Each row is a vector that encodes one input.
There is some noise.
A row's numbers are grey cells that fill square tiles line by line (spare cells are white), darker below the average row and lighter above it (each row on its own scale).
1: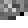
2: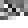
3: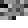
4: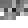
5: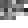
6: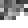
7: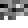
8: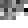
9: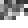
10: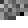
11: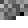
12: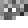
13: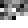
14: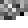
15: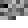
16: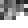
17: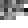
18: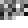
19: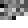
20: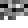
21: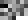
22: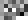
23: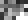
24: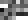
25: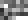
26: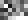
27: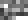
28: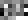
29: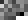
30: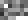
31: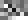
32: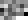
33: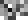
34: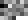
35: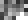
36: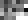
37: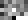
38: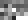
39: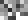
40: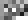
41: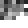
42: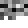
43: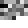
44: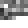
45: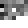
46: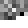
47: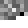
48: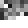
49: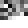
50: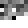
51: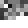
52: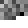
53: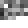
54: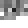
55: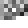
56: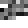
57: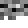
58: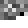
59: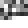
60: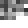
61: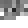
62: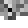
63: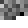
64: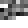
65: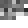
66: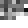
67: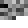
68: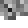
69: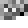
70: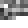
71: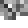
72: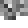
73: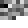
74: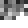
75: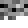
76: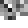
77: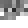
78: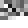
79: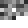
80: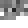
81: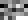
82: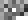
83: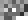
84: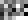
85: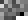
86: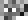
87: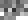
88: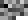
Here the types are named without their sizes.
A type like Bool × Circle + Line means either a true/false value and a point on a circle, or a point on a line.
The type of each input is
Bool × Tree.
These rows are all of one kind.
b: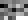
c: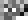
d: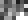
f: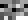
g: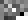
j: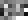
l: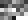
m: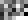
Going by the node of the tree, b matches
f and m.
